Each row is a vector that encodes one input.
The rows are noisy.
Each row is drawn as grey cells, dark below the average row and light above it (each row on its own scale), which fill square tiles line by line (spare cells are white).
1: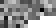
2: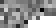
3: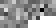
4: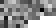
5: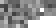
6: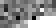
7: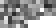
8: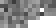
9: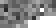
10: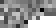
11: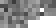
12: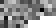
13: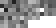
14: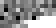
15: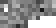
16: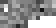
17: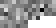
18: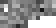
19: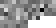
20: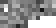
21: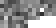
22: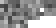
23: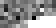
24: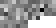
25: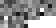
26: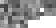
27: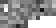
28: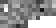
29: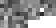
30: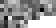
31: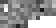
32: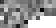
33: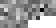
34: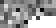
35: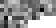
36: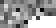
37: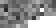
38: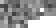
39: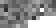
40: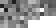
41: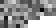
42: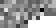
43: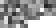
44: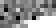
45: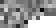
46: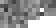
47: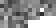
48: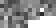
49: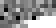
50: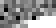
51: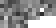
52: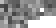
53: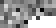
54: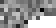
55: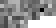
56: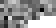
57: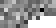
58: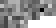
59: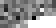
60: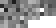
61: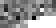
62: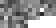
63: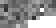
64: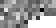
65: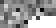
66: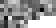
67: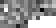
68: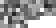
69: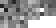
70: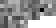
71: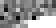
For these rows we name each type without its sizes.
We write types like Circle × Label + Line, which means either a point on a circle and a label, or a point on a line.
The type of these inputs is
Bool × Tree.
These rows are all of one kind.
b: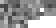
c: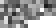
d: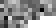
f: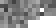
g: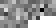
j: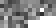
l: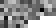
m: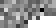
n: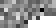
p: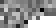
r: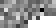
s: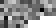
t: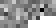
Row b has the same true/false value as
c, f and j.
